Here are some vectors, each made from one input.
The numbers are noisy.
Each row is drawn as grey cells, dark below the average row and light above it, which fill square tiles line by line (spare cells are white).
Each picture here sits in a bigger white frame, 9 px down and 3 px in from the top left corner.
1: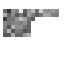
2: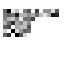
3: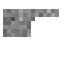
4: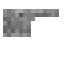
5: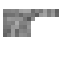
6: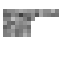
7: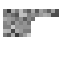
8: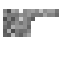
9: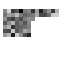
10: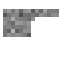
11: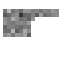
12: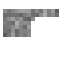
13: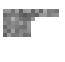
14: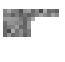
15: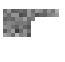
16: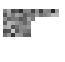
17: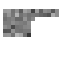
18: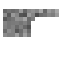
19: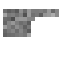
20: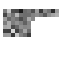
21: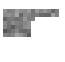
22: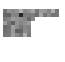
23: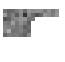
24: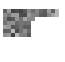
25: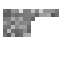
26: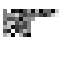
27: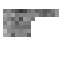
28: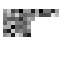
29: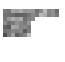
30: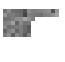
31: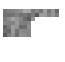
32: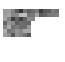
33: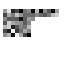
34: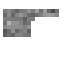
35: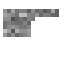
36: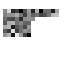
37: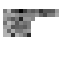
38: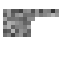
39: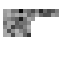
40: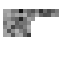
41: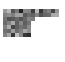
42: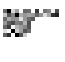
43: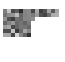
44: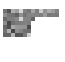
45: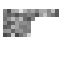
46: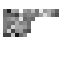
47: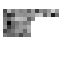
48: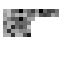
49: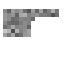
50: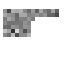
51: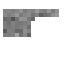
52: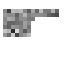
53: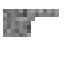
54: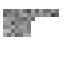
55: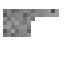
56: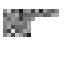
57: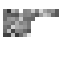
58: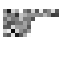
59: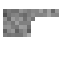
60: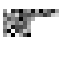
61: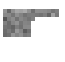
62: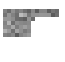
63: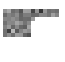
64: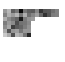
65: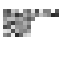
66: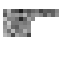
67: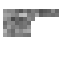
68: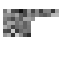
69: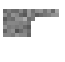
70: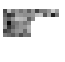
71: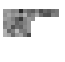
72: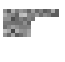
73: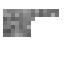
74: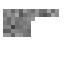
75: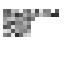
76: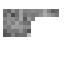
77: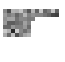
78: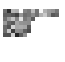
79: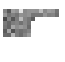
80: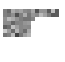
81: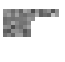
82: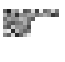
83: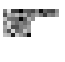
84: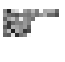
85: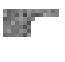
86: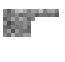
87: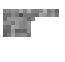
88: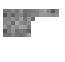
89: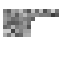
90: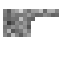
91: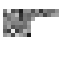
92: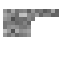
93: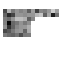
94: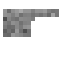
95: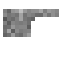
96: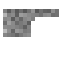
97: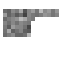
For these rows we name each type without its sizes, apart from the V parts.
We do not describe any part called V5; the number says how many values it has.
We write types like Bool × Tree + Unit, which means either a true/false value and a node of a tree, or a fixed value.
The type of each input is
List(Line × V5).
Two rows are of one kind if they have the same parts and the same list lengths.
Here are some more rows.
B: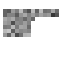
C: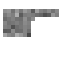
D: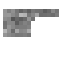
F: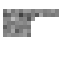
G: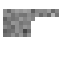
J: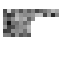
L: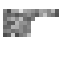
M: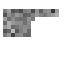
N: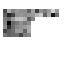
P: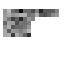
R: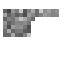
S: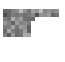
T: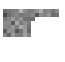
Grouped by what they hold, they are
B, D, P
C, F, G, L, M, R, S, T
J, N

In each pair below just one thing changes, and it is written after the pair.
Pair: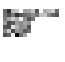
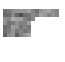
the place on the line in item 2 of the list
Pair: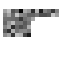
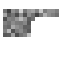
the value of V5 in item 1 of the list
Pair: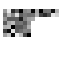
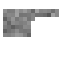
the value of V5 in item 2 of the list
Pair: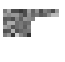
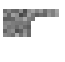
the place on the line in item 1 of the list
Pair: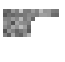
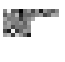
the value of V5 in item 1 of the list
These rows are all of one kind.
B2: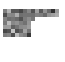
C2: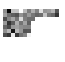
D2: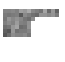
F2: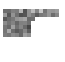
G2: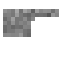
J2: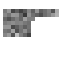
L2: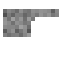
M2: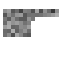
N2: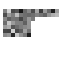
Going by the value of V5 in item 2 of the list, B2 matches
D2, F2 and N2.
